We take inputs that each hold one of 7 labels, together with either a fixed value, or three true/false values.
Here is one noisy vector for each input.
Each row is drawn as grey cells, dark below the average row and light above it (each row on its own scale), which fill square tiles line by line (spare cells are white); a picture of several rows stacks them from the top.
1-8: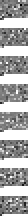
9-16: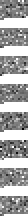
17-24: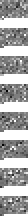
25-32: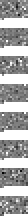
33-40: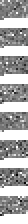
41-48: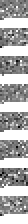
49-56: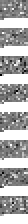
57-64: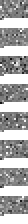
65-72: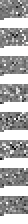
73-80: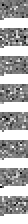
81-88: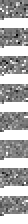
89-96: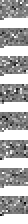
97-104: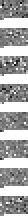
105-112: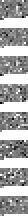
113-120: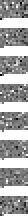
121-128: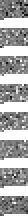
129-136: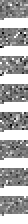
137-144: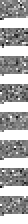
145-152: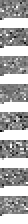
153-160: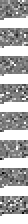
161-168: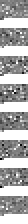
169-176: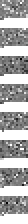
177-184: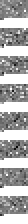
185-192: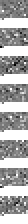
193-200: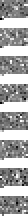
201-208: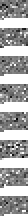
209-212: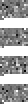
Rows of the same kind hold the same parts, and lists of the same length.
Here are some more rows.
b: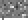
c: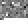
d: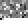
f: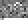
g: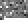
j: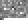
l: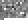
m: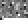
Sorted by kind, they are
b, c, d, g, m
f, j, l

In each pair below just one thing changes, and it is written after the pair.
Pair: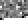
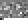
the label
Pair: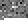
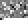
the label
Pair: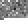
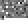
one of the three true/false values
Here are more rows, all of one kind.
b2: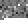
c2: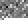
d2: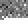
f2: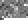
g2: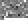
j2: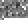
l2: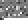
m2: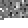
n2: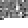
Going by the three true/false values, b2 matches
c2, d2 and f2.
